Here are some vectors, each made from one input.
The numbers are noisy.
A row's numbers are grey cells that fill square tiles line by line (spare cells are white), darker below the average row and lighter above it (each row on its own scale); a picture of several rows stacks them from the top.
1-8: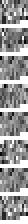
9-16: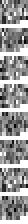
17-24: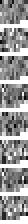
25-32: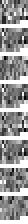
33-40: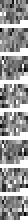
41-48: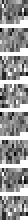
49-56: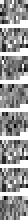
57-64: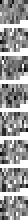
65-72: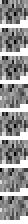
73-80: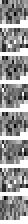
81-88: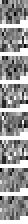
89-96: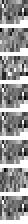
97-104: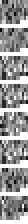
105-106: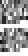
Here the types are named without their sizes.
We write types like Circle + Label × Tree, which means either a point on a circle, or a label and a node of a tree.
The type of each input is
Bool × Bool × Bool.
